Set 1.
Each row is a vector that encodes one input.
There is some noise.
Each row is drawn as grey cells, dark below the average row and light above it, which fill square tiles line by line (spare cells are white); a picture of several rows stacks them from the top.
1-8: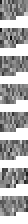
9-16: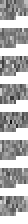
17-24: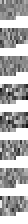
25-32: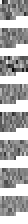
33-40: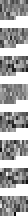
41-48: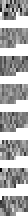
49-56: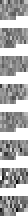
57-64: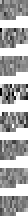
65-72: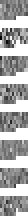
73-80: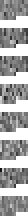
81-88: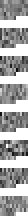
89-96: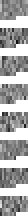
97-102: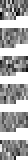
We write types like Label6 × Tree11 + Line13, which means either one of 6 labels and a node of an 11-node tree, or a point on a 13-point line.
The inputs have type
List2(Line9).
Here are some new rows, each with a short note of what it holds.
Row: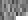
a list of one item
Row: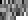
a list of one item
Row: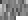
a list of two items
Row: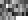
the empty list
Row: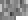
a list of two items
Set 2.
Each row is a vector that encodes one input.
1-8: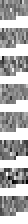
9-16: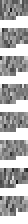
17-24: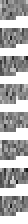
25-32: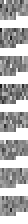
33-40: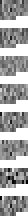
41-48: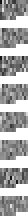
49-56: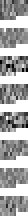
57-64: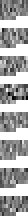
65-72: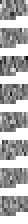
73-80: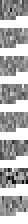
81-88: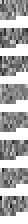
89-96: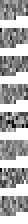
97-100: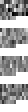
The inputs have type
List2(Line5).
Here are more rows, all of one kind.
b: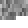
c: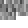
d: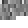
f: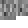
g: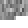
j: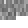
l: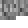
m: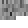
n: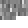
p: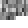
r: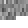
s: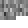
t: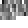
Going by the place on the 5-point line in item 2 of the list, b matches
f, l, n and t.
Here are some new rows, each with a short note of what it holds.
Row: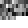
the empty list
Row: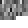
a list of one item
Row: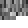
a list of one item
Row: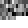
the empty list
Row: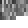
a list of one item
